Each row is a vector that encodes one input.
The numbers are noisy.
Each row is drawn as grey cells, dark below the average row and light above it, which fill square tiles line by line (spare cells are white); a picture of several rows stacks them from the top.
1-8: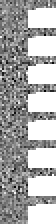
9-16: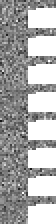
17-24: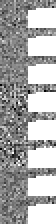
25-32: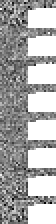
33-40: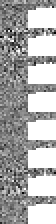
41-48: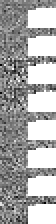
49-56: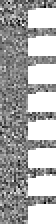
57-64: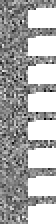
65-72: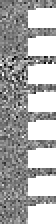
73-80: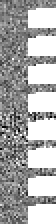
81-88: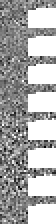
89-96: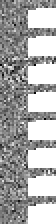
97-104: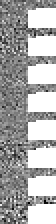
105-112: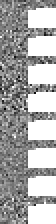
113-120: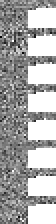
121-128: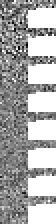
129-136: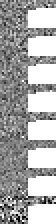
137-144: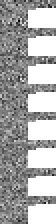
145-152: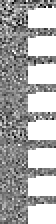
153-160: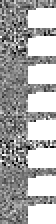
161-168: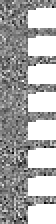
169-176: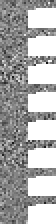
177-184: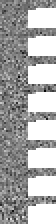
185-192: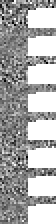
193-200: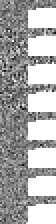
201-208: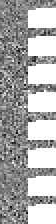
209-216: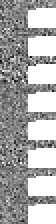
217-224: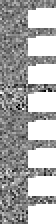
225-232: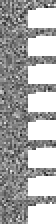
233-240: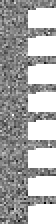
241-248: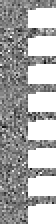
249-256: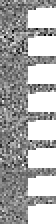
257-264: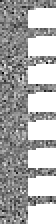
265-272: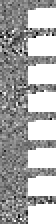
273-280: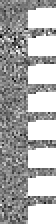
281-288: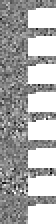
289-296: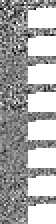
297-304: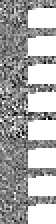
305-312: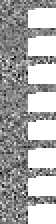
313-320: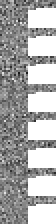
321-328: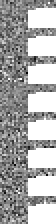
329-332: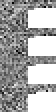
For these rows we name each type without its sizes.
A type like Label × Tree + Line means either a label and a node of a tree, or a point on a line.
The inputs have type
List(Line).
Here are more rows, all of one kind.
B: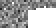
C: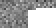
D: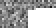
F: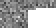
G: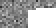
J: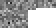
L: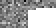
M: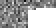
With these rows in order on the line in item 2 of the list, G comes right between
B and F.
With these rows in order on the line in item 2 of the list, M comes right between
J and L.
